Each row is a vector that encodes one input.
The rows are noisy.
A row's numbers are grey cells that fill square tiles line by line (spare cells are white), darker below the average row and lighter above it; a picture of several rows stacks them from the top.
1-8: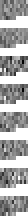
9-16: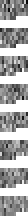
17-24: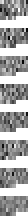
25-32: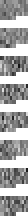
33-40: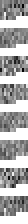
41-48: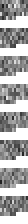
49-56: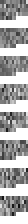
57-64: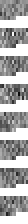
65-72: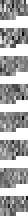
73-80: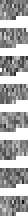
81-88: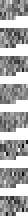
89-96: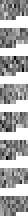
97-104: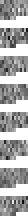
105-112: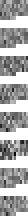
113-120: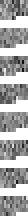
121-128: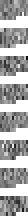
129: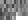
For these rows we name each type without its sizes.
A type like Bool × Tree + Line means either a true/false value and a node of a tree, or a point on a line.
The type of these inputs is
Circle + Line.
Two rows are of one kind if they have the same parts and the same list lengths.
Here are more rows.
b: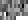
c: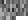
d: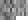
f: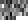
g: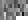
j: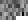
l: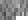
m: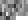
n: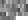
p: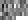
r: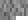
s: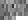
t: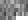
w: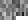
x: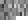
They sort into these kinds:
b, c, f, g, j, w
d, l, m, n, p, r, s, t, x

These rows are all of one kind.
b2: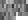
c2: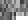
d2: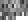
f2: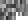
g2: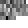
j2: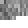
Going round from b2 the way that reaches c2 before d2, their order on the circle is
b2, j2, c2, g2, d2, f2.
